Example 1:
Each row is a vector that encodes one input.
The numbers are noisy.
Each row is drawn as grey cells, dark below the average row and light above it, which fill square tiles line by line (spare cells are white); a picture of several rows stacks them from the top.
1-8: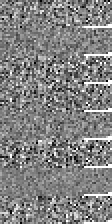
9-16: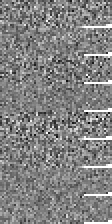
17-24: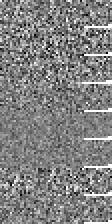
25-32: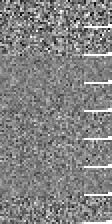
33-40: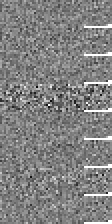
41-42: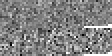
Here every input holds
three true/false values.
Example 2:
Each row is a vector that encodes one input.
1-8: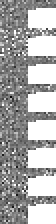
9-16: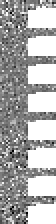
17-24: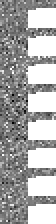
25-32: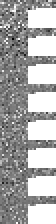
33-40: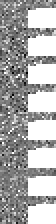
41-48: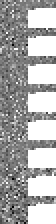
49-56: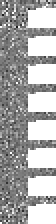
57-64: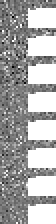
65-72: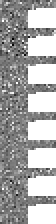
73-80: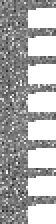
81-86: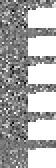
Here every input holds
three true/false values.
